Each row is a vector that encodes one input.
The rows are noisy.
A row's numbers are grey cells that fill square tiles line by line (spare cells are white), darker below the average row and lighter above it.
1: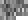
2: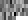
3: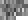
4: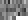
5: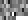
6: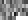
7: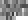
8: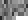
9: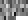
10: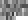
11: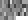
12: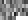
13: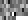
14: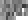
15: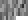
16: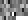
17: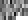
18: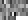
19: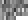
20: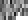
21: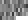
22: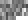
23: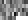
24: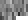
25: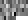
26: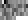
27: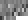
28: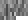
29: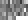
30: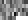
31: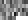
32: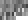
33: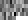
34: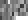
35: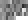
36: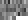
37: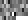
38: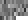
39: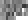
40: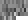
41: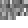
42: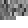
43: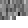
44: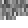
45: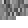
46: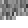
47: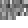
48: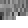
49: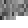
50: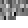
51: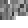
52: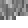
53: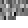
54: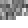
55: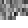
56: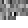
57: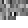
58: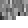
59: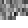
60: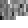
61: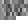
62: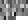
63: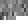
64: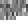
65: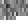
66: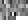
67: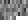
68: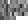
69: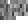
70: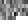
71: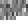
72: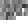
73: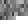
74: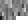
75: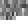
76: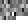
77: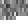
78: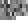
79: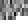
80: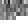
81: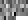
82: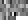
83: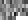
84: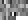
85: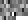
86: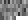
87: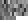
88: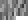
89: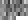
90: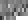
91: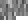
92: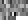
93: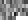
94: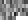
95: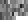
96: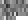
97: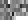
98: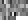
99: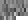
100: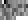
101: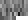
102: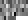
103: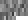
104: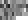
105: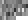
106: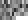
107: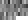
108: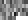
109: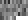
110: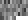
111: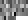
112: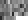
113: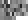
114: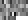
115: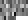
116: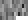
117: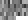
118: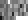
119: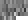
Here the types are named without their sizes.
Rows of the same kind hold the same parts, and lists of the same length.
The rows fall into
2 kinds.
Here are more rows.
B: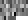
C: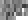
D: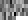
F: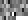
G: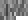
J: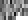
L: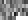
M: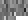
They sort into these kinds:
B, D, F, J, L
C, G, M

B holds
a point on a line.
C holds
a point on a circle, a point on a line and a true/false value.
